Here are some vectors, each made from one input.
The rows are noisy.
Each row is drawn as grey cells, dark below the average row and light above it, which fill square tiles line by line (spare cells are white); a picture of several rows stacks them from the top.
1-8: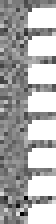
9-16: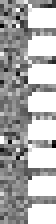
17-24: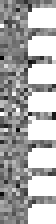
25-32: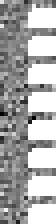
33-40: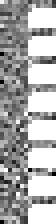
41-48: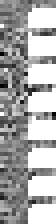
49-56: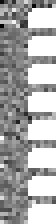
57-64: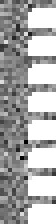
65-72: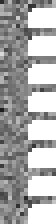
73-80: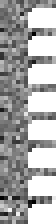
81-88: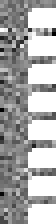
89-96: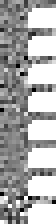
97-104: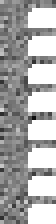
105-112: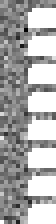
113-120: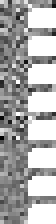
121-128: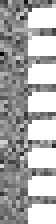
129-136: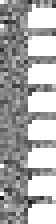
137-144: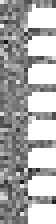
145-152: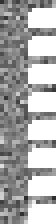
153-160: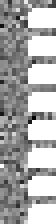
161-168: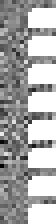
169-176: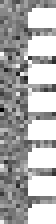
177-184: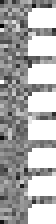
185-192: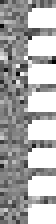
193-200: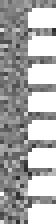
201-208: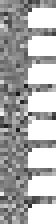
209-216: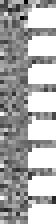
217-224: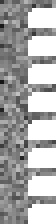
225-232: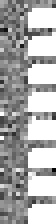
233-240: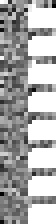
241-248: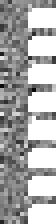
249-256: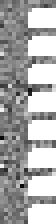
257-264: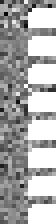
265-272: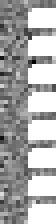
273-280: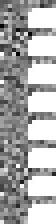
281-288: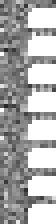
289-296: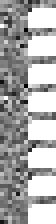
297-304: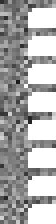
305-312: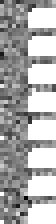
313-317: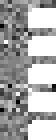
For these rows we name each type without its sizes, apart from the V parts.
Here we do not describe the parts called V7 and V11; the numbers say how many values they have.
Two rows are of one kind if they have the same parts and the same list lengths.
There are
3 kinds of row.
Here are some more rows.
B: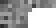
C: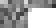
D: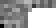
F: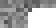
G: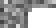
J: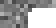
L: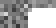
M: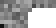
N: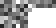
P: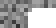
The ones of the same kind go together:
B, C, D, J, L, M, P
F, N
G

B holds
a value of V7 and a value of V11.
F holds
a node of a tree and a true/false value.
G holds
a fixed value.
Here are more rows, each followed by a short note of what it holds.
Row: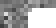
a value of V7 and a value of V11
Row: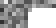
a fixed value
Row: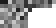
a node of a tree and a true/false value
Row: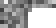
a fixed value
